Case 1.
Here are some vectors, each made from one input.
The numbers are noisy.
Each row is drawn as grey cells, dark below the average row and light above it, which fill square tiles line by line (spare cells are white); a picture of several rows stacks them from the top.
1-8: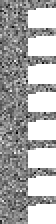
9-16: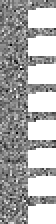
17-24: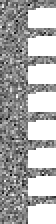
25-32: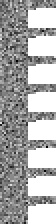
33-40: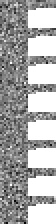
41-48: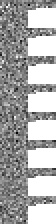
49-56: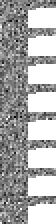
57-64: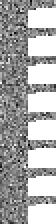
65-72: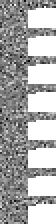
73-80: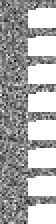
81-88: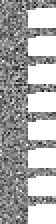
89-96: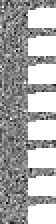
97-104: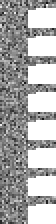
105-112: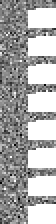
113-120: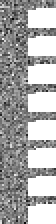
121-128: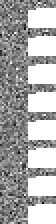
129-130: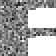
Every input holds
one of 4 labels, a node of a 10-node tree and five true/false values.
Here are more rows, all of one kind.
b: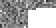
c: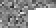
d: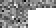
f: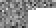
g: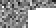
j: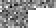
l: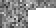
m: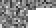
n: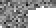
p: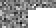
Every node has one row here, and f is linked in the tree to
c and p.
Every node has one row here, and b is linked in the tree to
c and g.
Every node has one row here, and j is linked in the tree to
m.
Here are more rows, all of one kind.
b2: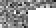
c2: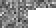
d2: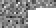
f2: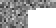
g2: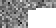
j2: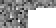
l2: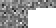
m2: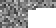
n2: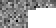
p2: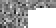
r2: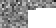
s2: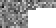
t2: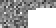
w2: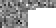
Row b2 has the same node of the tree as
d2, l2, r2 and s2.
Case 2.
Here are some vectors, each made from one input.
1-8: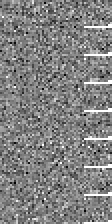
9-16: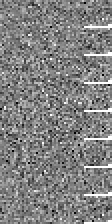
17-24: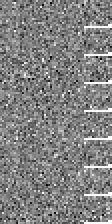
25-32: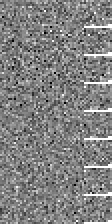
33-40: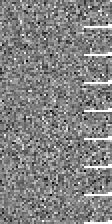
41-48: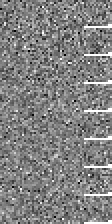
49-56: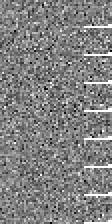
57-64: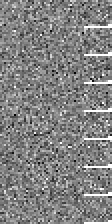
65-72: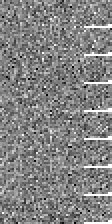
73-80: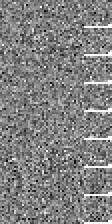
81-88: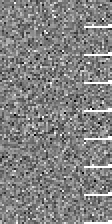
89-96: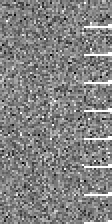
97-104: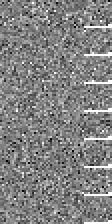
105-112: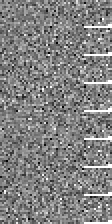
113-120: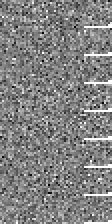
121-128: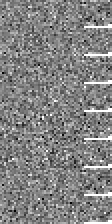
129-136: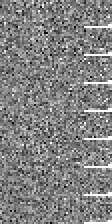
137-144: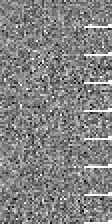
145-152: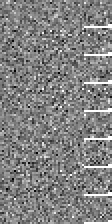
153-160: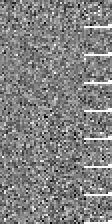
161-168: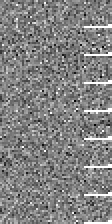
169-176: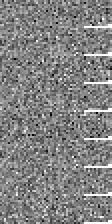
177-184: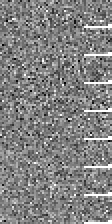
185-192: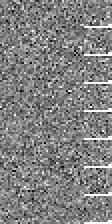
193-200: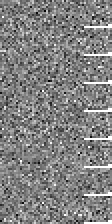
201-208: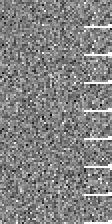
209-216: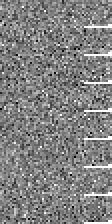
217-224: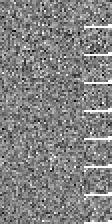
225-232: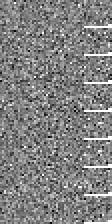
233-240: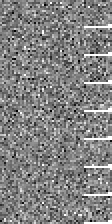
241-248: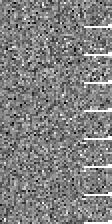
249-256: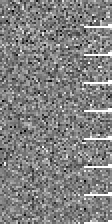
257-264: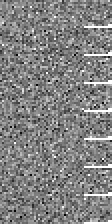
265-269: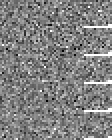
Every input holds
a node of a 19-node tree, together with either a point on a 10-point circle, or a point on a 10-point line.
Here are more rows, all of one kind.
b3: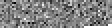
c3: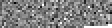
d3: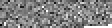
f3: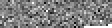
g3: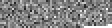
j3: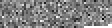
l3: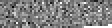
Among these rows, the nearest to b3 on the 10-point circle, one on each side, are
j3 and l3.
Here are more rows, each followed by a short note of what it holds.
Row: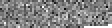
a point on a 10-point circle and a node of a 19-node tree
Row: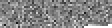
a point on a 10-point line and a node of a 19-node tree
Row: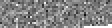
a point on a 10-point line and a node of a 19-node tree
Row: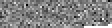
a point on a 10-point line and a node of a 19-node tree
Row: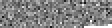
a point on a 10-point line and a node of a 19-node tree
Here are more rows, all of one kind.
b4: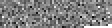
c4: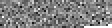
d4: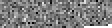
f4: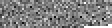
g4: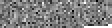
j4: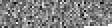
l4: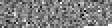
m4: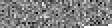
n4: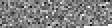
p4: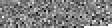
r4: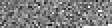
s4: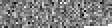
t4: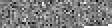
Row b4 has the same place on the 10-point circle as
c4, f4 and p4.
